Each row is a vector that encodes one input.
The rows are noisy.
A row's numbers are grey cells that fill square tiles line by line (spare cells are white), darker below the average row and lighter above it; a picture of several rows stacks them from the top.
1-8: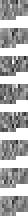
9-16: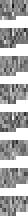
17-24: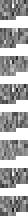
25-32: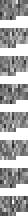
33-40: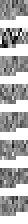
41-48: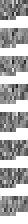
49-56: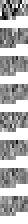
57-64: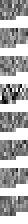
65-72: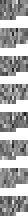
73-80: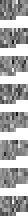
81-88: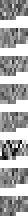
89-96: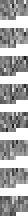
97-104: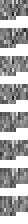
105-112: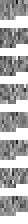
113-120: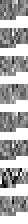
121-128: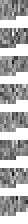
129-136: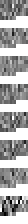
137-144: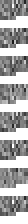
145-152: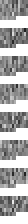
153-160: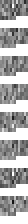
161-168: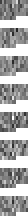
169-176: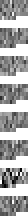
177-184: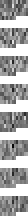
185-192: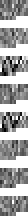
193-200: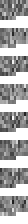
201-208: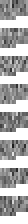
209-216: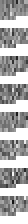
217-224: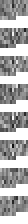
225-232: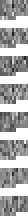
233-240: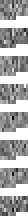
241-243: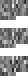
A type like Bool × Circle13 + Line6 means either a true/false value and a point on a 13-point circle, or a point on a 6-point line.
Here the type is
List2(Line7).
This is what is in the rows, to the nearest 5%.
All of them are lists of up to two points on a 7-point line: about 5% are empty, 40% hold one and 55% two.
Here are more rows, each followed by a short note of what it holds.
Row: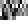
the empty list
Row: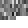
a list of one item
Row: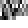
the empty list
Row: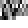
the empty list
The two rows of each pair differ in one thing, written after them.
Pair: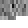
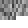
the place on the 7-point line in item 1 of the list
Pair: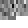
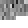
the place on the 7-point line in item 1 of the list
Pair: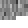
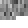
the place on the 7-point line in item 2 of the list
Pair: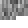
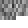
the place on the 7-point line in item 1 of the list
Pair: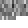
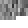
the place on the 7-point line in item 1 of the list
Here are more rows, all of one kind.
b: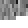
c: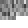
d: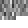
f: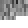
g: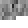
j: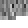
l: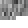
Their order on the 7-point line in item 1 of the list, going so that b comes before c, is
b, l, g, f, j, c, d.
